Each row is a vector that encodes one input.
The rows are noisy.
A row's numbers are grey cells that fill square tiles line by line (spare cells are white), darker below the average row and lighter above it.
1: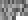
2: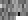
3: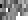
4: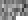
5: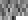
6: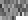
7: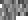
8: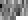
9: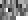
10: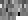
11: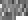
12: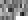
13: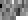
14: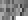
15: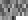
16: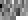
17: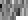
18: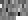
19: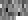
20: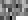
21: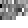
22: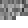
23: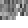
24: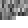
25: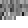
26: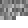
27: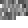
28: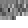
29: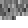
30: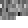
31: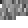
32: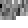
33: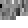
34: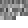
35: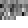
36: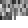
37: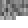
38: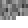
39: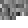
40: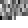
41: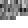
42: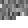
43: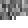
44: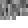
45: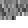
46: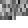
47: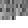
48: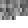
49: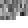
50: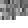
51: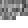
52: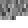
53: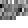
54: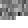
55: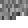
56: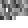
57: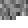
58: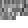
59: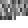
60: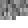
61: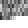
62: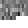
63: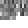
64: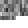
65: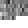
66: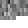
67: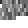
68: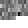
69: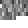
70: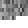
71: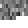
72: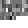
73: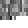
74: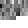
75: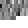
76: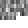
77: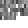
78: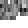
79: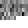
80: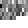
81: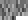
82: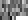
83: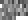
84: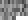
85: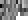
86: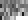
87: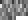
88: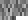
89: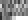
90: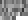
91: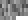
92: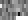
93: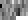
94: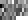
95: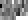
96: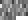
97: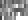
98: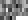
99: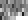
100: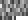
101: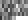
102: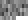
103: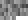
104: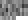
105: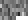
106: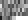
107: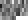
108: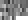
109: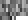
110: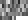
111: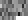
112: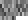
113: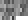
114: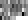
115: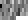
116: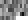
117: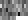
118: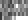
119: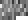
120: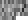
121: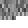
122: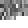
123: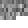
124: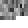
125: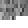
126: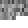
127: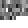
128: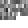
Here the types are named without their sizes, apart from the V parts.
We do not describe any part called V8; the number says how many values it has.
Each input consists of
a value of V8, together with either a point on a line, or four true/false values.
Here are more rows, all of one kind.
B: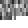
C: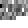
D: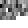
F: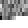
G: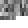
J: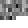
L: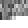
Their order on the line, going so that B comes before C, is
G, B, L, F, J, C, D.
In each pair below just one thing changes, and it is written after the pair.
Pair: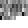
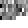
the value of V8
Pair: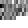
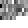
the place on the line
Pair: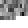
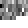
the value of V8
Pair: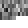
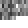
the place on the line
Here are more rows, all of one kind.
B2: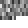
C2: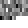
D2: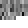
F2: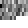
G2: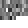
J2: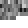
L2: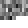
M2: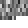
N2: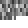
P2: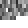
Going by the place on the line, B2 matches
D2, F2 and P2.
